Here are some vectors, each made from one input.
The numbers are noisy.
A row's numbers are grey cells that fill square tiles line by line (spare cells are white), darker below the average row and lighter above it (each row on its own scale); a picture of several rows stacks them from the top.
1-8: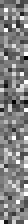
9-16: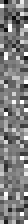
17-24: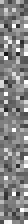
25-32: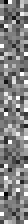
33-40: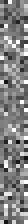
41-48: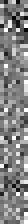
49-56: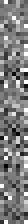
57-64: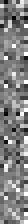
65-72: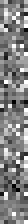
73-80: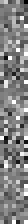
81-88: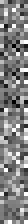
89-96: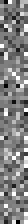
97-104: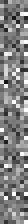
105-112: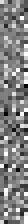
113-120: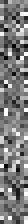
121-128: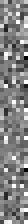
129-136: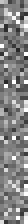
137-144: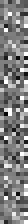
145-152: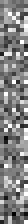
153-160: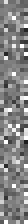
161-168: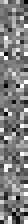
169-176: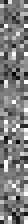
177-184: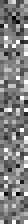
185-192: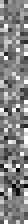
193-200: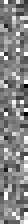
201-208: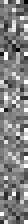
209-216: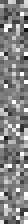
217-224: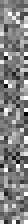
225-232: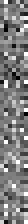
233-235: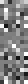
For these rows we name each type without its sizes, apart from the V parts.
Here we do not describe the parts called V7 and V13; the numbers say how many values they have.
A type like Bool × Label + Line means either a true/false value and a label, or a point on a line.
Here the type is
(Bool × Bool × Bool + Line) × V7 + V13.
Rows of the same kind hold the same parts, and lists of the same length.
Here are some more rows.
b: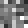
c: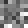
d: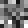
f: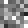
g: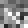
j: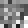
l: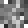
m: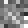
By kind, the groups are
b, f, l, m
c, d
g, j

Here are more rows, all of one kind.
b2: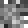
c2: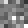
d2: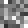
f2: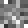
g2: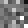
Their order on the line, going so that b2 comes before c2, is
d2, g2, b2, f2, c2.
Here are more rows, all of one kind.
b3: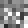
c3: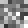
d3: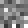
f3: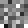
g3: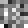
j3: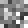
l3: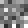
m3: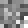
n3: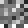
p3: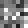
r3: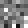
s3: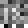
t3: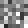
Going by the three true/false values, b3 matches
p3 and r3.
